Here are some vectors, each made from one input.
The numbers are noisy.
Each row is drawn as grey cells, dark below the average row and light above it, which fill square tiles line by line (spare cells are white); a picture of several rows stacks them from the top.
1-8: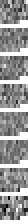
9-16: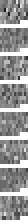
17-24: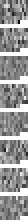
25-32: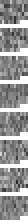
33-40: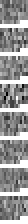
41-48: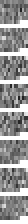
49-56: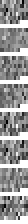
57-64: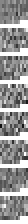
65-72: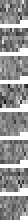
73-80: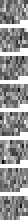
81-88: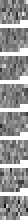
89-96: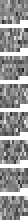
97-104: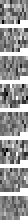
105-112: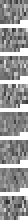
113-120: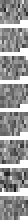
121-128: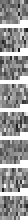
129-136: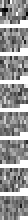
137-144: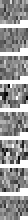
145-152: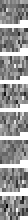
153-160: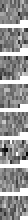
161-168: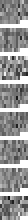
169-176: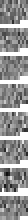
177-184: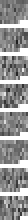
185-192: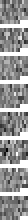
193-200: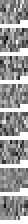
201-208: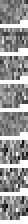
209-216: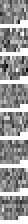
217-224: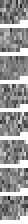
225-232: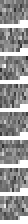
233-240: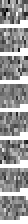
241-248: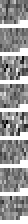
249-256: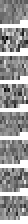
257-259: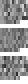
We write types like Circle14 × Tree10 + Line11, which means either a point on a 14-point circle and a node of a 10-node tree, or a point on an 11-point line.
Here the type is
Line5 × List3(Bool × Line4).
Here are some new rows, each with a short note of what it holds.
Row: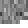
a point on a 5-point line, together with a list of three items
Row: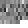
a point on a 5-point line, together with a list of one item
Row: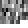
a point on a 5-point line, together with the empty list
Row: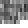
a point on a 5-point line, together with a list of three items
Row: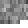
a point on a 5-point line, together with a list of three items
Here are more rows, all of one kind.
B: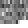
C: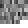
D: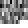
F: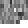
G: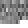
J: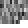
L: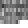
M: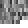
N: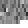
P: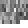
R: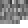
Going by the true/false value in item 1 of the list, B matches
C and N.
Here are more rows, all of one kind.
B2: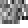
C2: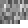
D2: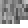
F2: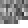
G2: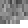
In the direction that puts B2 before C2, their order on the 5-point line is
B2, D2, F2, G2, C2.
